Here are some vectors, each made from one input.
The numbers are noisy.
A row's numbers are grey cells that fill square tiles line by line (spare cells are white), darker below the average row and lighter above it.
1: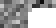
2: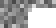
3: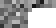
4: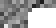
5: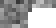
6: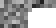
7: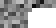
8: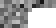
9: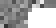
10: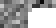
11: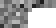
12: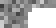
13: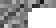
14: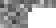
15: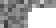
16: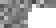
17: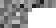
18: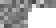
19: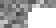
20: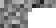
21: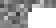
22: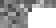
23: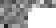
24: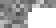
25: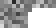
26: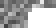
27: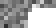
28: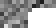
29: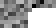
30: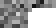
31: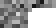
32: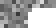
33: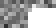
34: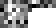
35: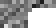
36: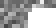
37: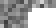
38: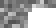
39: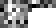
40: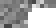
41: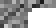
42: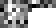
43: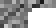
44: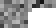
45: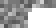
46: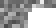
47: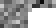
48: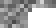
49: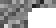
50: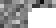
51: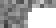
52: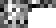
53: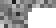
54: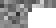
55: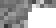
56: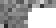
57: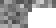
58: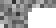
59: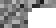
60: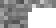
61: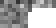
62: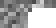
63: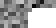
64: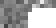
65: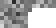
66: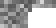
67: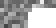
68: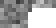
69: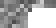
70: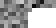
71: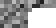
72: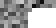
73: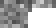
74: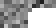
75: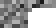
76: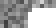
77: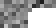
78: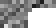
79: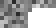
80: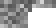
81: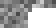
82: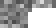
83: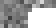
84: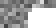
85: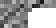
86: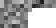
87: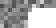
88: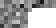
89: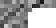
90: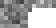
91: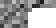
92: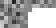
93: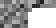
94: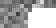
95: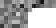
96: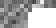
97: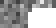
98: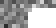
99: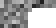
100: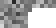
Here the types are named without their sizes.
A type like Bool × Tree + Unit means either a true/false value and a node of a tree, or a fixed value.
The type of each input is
List(Line).
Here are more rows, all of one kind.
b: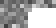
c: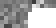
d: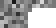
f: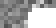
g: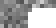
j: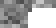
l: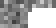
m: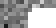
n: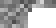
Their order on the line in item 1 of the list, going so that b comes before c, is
b, n, l, j, g, m, f, c, d.
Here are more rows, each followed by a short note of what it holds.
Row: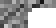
a list of one item
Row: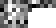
the empty list
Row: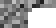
a list of one item
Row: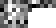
the empty list
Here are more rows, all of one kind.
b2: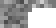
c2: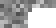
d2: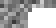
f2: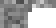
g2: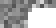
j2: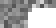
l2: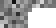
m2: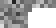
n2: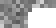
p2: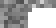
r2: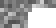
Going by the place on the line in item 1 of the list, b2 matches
f2 and p2.
